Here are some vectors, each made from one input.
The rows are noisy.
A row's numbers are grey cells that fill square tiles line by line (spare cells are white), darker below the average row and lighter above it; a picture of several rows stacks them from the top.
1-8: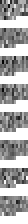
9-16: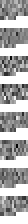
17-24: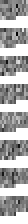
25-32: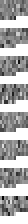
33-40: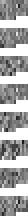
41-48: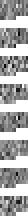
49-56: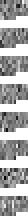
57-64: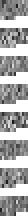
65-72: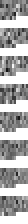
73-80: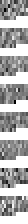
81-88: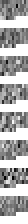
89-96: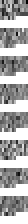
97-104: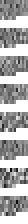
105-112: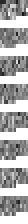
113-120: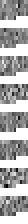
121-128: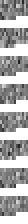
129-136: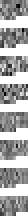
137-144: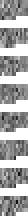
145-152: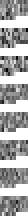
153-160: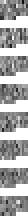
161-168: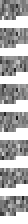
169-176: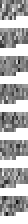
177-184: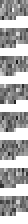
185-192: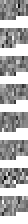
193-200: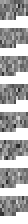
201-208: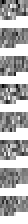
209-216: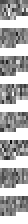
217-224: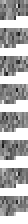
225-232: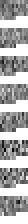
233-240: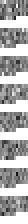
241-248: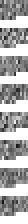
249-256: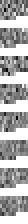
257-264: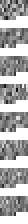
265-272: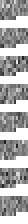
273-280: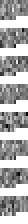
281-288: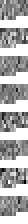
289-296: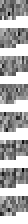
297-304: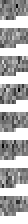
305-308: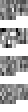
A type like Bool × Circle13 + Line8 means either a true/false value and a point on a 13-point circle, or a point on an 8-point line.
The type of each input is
Bool × Line3 × Line3 + List2(Line13).
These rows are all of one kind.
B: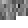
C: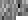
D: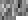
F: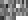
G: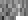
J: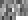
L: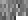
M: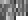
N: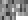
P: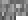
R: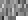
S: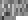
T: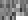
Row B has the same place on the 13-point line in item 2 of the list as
L, M, P and T.
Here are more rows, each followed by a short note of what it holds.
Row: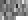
a list of one item
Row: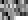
the empty list
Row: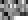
the empty list
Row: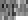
a list of one item
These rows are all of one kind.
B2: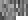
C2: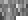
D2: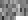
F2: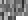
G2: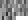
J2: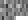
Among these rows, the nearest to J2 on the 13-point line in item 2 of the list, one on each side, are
C2 and D2.
